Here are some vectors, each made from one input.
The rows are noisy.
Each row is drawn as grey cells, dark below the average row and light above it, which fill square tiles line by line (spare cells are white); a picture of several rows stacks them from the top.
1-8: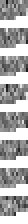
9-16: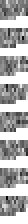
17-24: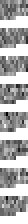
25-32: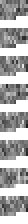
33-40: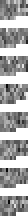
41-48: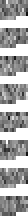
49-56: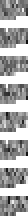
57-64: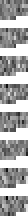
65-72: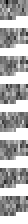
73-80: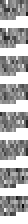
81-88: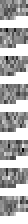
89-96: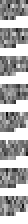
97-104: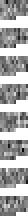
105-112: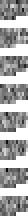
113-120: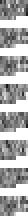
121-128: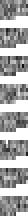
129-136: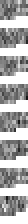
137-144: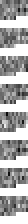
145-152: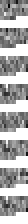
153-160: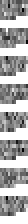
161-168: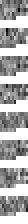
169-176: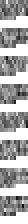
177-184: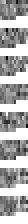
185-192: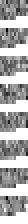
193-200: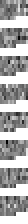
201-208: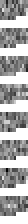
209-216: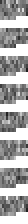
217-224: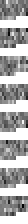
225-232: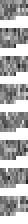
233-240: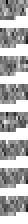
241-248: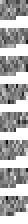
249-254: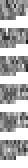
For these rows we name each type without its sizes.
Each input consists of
a point on a line, together with either a fixed value, or a label and a true/false value.
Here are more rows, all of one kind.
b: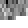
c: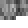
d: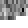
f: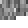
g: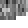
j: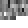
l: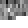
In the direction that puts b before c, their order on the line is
d, b, g, l, f, c, j.
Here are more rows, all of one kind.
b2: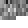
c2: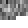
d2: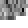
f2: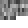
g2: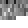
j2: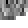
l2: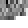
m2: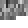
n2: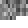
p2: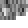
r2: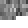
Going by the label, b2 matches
g2 and n2.
